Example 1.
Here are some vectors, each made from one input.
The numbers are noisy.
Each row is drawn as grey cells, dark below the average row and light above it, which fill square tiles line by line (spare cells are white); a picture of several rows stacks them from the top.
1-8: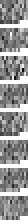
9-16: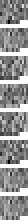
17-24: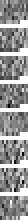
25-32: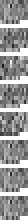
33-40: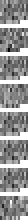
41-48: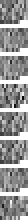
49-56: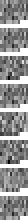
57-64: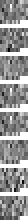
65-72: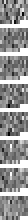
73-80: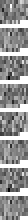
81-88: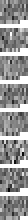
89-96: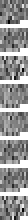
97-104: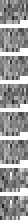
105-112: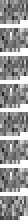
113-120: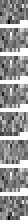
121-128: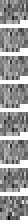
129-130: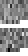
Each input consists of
a point on a 6-point circle.
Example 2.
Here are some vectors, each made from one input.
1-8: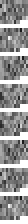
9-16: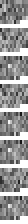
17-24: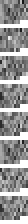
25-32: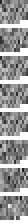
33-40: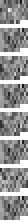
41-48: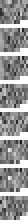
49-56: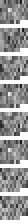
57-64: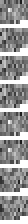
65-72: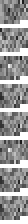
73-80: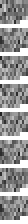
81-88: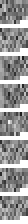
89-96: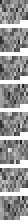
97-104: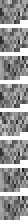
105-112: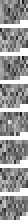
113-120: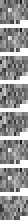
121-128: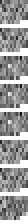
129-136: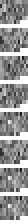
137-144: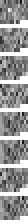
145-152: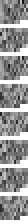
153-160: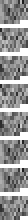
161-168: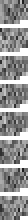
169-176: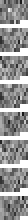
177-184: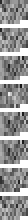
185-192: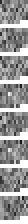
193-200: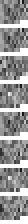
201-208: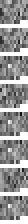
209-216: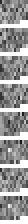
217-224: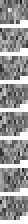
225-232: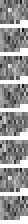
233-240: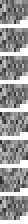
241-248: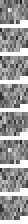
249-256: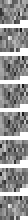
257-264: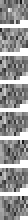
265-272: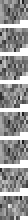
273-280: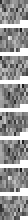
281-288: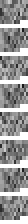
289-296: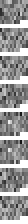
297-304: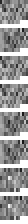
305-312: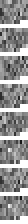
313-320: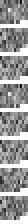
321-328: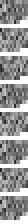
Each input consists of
a point on a 5-point circle.
